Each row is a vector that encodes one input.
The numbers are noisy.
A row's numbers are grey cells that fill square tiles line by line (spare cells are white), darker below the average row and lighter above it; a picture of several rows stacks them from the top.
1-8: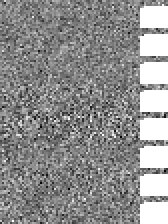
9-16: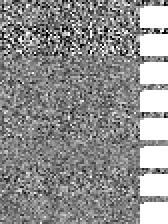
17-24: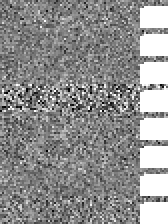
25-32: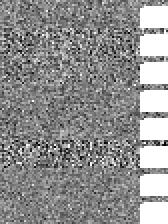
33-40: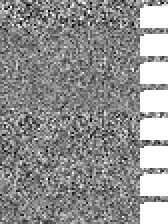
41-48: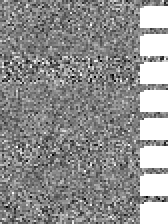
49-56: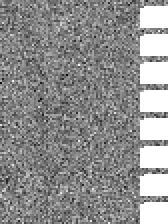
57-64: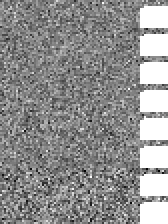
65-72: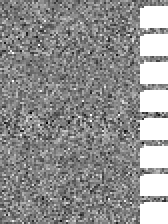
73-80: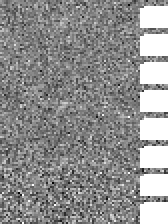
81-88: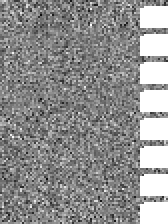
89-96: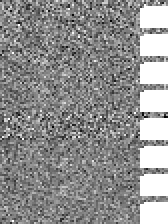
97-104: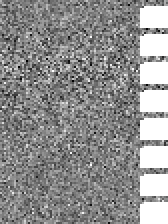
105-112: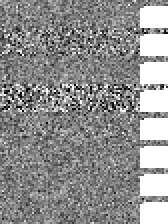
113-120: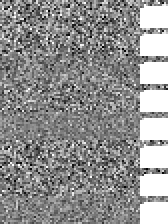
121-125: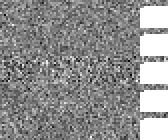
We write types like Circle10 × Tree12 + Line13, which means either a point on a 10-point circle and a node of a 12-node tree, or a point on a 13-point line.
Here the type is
Line7 + Line8 × (Tree9 + Unit).
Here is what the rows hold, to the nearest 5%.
About 35% of them hold a point on a 7-point line. The rest hold a point on an 8-point line, together with either a fixed value, or a node of a 9-node tree.
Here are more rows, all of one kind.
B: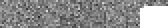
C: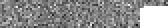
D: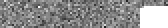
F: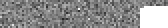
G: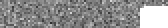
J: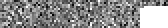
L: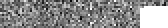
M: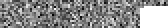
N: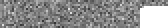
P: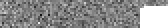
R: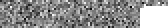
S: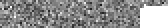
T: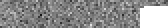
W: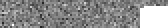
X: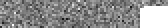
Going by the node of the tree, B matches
D, F, M and X.
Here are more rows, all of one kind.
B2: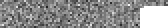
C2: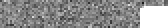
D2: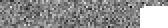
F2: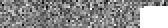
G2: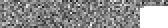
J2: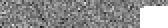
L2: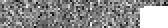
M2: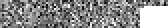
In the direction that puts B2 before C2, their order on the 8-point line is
F2, J2, M2, L2, B2, G2, C2, D2.
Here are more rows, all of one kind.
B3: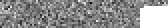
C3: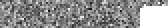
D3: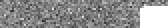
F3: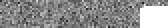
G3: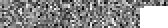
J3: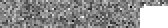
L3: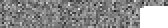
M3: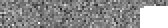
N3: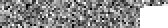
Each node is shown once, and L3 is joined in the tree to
F3, G3 and M3.
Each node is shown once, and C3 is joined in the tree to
D3 and F3.
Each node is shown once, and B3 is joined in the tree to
F3 and N3.
